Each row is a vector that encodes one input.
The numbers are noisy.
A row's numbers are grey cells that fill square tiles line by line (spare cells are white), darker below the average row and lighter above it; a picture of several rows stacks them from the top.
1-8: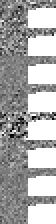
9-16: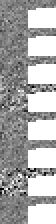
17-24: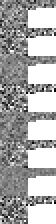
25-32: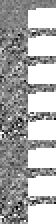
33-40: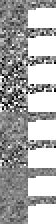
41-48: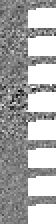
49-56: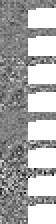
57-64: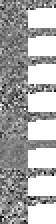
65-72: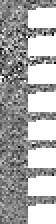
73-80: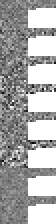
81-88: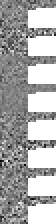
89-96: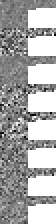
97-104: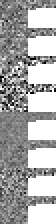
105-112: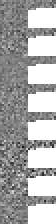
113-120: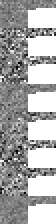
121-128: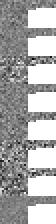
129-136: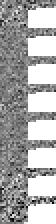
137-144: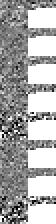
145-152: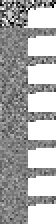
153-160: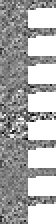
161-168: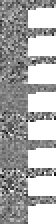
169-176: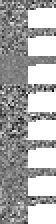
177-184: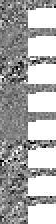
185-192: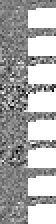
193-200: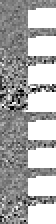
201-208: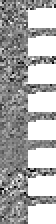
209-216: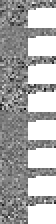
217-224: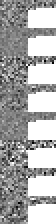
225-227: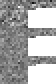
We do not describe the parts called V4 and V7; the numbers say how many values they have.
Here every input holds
a value of V4 and a value of V7, together with either a point on a 6-point circle and a true/false value, or a node of an 8-node tree.
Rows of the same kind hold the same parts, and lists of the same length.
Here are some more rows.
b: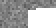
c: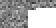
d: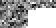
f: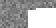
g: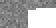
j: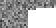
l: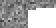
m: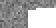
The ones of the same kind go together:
b, j, m
c, d, f, g, l

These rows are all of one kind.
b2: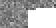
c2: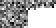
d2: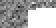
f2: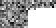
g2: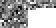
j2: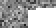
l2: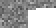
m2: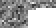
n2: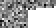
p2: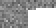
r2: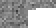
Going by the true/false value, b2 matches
d2, g2 and n2.
